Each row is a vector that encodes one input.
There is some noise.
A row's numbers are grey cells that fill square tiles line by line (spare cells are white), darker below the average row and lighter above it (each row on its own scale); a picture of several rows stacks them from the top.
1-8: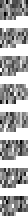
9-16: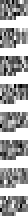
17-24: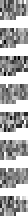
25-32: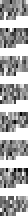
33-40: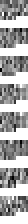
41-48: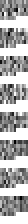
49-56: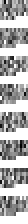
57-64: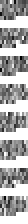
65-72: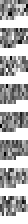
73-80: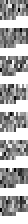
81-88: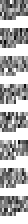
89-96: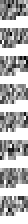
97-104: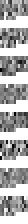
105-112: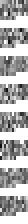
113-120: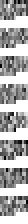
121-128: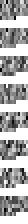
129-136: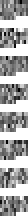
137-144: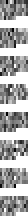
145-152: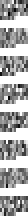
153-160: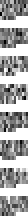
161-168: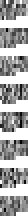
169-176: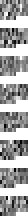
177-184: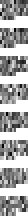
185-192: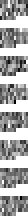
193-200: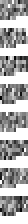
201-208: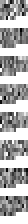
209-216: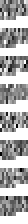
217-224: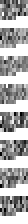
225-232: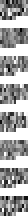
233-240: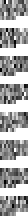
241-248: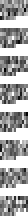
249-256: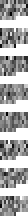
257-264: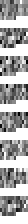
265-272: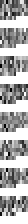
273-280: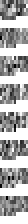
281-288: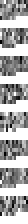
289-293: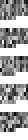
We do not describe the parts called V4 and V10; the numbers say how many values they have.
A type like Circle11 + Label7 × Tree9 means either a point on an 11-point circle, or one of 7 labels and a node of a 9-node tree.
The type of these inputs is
Bool × Circle8 × V4 + (Line7 + Line9) × V10.
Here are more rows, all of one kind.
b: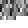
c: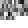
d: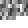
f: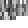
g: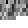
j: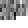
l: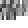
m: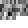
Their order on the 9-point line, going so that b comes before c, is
b, l, g, m, j, c, d, f.
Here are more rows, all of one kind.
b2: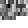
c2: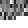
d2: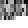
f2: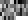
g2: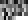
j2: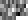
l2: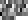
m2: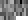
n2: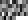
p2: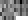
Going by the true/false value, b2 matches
m2 and p2.
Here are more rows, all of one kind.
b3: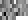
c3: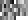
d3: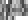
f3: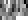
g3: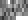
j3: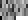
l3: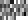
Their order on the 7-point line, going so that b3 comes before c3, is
g3, b3, f3, c3, l3, d3, j3.
